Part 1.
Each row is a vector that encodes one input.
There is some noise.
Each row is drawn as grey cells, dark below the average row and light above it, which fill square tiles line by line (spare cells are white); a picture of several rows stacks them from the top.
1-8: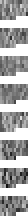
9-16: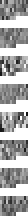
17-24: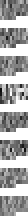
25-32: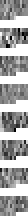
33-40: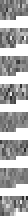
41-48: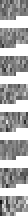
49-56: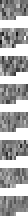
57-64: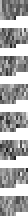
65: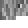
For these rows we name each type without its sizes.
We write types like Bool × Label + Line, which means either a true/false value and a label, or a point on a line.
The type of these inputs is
Tree × Tree.
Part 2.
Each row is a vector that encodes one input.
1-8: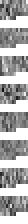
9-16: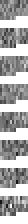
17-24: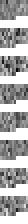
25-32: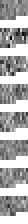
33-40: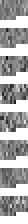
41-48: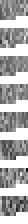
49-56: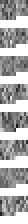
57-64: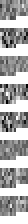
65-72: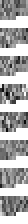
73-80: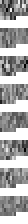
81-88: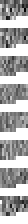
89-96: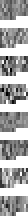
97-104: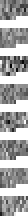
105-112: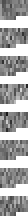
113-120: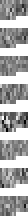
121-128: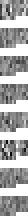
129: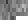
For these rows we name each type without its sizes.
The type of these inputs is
Line × (Tree + Unit).
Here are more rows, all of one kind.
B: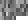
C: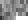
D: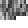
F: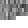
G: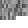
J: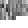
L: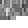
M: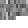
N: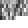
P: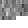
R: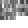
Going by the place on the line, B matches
F, L, M and P.
